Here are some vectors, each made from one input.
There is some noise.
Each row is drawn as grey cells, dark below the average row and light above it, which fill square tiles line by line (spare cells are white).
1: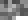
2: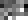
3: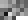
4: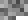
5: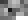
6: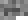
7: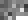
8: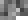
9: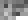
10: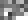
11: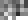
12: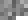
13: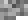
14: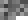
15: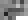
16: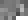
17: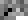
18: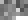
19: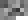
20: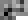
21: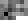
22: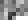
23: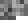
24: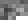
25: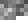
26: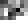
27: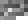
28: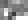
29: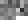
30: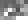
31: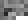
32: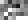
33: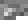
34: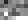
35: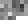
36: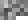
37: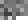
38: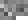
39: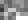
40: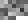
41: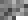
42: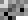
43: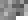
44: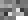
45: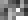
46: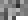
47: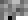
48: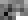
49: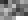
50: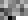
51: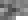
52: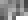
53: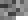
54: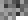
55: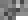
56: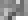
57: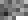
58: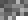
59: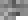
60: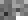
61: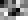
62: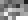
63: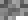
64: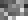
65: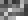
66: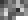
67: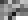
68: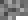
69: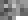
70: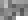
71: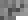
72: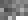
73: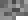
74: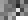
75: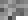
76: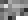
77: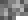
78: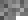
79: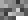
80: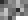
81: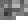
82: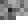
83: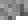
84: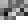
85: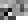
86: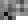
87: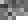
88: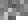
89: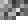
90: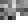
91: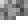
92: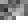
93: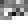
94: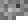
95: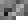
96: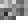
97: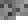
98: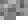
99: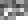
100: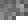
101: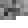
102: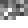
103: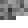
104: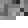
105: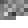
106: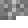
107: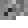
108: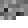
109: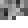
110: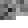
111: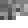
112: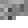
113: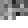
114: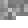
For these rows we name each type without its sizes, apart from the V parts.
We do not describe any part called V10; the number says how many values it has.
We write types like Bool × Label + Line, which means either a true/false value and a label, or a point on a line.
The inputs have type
Label × (Line + V10).
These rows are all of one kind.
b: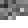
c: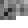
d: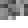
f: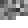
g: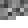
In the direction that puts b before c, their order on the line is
b, f, g, c, d.
